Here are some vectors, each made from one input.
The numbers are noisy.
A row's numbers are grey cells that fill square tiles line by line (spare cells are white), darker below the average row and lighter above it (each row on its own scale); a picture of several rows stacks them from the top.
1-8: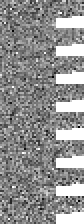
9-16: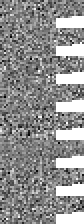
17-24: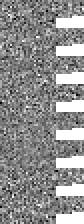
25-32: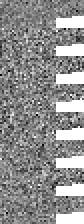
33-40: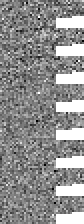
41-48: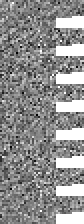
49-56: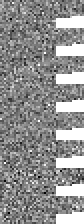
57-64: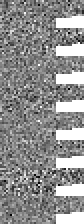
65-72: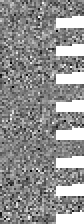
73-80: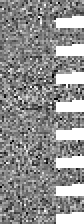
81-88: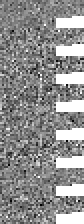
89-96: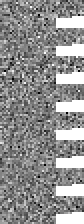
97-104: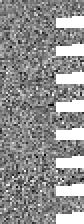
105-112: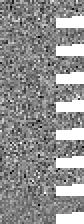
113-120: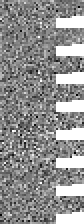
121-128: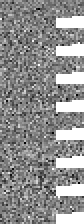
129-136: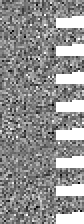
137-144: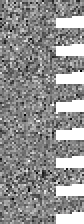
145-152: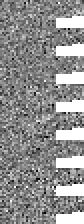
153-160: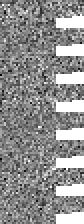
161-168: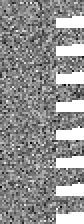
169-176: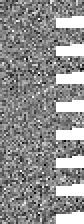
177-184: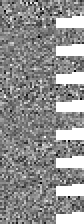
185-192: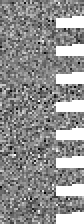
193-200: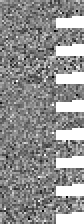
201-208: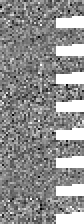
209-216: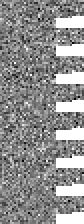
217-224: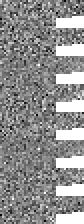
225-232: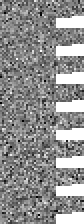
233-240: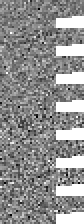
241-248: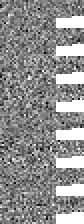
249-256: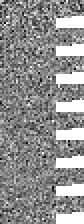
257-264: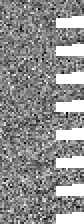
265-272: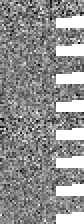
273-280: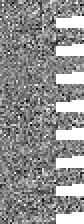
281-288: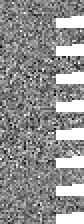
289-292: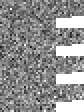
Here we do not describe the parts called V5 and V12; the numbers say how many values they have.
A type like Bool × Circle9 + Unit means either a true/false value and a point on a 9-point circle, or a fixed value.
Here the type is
(Line7 + Tree13 × V12) × V5.
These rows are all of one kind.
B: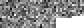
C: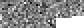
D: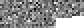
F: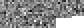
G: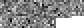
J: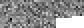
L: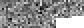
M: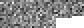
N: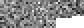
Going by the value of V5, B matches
D, M and N.
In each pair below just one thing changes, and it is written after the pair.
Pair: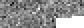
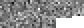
the value of V5
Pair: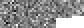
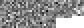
the place on the 7-point line
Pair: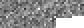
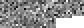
the place on the 7-point line
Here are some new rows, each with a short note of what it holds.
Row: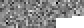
a point on a 7-point line and a value of V5
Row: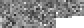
a node of a 13-node tree, a value of V5 and a value of V12
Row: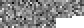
a point on a 7-point line and a value of V5
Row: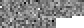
a point on a 7-point line and a value of V5
